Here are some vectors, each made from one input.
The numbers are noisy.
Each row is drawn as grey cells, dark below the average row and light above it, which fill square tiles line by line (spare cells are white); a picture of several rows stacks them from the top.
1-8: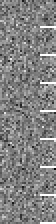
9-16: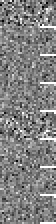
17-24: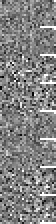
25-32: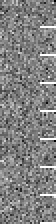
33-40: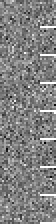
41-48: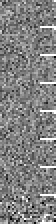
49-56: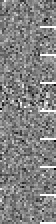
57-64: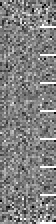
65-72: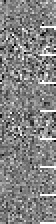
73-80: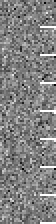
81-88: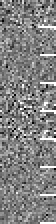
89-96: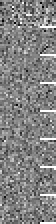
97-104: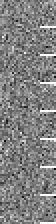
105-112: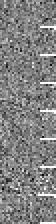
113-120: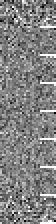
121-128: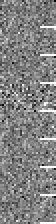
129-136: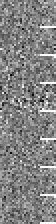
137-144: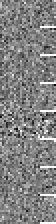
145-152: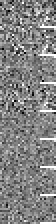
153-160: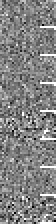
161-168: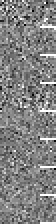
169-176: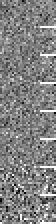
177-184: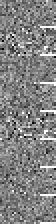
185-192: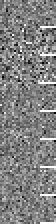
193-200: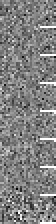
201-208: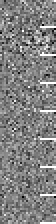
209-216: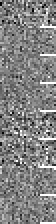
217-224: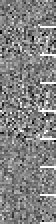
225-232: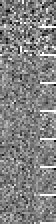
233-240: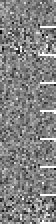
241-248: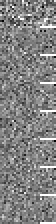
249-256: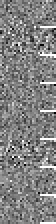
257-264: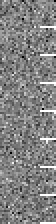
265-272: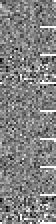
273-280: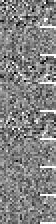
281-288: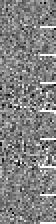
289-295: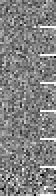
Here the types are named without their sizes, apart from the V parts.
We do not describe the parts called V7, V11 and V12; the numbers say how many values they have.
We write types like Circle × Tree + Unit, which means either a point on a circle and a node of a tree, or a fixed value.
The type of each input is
Bool × ((Line + V7) × (Tree + V12) + V11).
